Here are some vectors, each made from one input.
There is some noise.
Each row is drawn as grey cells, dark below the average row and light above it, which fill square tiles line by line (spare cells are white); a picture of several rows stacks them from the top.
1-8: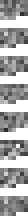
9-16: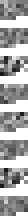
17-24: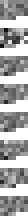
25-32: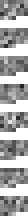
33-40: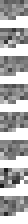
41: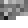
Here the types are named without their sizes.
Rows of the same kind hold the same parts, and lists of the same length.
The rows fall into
3 kinds.
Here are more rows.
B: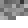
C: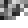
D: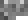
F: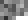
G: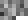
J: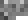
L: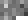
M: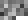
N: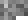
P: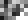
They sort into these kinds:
B, F
C, P
D, G, J, L, M, N

